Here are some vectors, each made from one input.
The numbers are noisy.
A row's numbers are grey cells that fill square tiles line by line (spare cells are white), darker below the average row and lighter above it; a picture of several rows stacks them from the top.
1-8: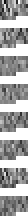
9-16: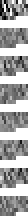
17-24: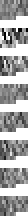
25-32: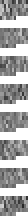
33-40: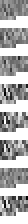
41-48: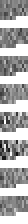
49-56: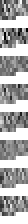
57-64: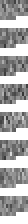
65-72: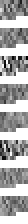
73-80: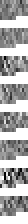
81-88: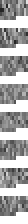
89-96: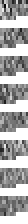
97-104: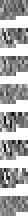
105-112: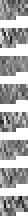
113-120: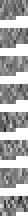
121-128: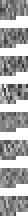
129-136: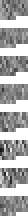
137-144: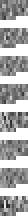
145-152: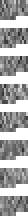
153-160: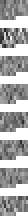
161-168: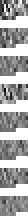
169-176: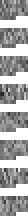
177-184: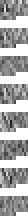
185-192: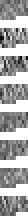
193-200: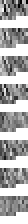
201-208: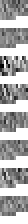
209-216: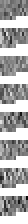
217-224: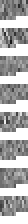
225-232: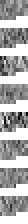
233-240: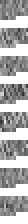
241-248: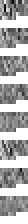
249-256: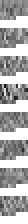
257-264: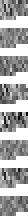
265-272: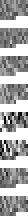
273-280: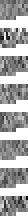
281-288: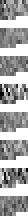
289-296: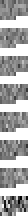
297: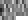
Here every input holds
either a point on a 6-point line, or a point on a 7-point line, or a list of up to three points on a 5-point circle.
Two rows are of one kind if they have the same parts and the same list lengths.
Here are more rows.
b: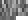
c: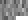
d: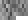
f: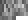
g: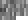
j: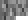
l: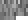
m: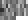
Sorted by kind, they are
b, l
c
d
f
g, m
j

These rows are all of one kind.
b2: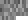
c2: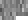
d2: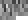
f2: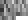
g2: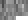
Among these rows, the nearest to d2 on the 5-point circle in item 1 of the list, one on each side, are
b2 and g2.
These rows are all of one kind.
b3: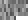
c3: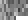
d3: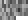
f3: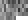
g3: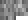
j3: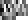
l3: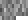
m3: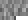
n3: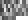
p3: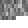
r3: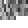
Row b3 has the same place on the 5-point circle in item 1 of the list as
d3, m3 and r3.
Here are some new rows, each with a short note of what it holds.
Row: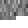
a point on a 7-point line
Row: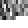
a point on a 6-point line
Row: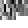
the empty list
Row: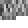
a list of two items
